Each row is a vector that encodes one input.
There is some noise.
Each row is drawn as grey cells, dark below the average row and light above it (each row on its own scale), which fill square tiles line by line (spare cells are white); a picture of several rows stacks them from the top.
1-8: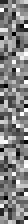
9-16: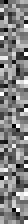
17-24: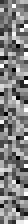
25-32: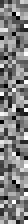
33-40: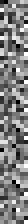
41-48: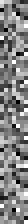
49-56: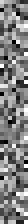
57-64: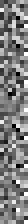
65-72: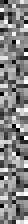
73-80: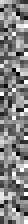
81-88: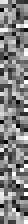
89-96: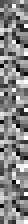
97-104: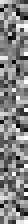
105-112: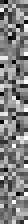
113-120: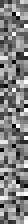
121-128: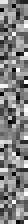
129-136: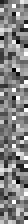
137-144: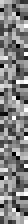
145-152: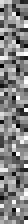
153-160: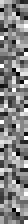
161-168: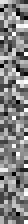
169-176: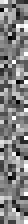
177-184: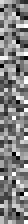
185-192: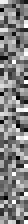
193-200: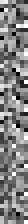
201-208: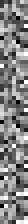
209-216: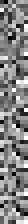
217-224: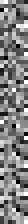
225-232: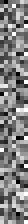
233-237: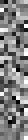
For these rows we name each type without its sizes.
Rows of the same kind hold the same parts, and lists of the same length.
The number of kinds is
3.
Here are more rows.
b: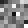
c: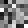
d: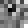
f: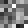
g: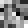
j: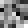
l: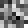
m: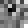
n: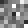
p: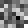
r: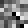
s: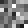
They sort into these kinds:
b, c, f, l, n, p, r, s
d, m
g, j

